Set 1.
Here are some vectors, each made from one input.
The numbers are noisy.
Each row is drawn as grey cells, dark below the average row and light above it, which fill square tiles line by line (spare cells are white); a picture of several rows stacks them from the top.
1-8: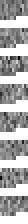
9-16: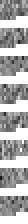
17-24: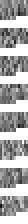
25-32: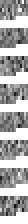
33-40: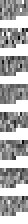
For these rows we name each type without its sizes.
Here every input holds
either a fixed value, or a node of a tree.
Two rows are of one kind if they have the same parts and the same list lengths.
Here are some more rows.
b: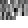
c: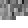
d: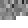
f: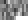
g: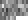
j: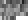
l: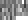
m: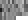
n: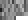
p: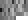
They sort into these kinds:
b, f
c, d, g, j, l, m, n, p

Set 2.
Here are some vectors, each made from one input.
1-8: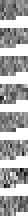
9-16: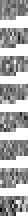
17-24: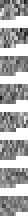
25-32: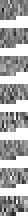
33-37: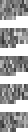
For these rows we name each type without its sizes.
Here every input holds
a label.
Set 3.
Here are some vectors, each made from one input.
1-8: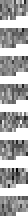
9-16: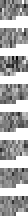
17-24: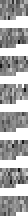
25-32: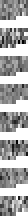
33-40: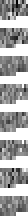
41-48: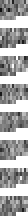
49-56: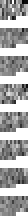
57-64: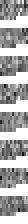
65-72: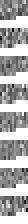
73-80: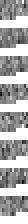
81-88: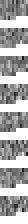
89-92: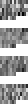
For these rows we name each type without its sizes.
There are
2 kinds of row.
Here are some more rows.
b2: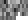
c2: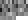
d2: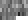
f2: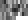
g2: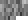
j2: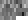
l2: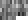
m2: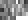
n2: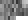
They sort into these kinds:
b2, f2
c2, d2, g2, j2, l2, m2, n2

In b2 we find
a fixed value.
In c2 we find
a node of a tree.
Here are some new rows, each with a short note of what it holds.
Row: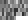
a fixed value
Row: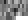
a fixed value
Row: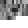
a fixed value
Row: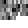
a fixed value
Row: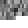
a fixed value
